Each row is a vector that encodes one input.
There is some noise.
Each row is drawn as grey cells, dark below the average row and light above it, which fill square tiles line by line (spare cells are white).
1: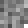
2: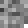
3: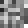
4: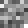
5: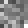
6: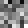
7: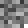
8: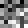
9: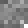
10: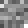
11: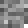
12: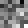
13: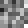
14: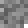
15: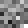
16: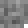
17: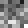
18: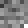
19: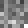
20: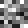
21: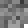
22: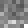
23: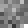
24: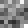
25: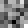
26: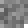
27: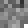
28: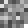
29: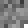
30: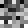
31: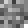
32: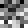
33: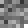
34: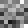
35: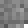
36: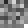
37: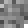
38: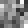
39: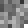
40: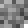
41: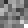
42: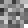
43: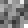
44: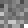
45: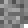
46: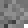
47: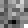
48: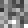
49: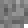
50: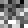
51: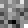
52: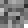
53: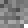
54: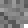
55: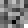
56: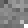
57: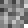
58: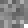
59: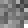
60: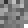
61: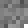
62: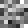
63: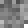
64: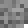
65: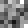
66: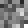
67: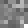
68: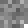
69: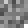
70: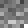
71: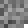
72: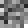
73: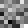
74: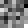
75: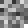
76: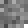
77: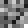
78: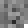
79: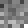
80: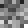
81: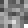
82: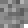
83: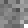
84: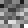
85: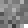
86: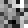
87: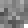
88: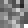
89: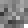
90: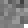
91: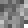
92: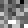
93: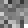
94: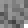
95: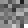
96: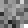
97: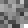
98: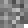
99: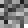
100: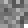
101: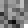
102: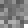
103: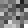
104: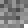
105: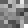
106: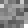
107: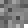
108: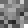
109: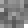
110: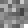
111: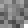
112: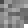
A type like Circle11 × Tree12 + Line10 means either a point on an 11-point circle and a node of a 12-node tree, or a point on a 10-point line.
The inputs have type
Bool × Bool × Bool + List2(Line5).
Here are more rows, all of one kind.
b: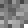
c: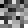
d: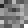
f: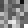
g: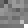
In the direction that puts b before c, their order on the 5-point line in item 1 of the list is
g, d, b, f, c.
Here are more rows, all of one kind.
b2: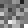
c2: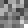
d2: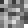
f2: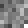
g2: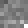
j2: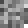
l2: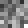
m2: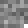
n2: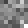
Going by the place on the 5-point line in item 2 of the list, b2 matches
g2, l2 and m2.
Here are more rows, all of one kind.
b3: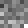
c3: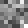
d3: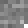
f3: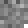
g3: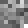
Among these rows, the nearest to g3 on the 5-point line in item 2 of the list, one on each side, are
b3 and d3.
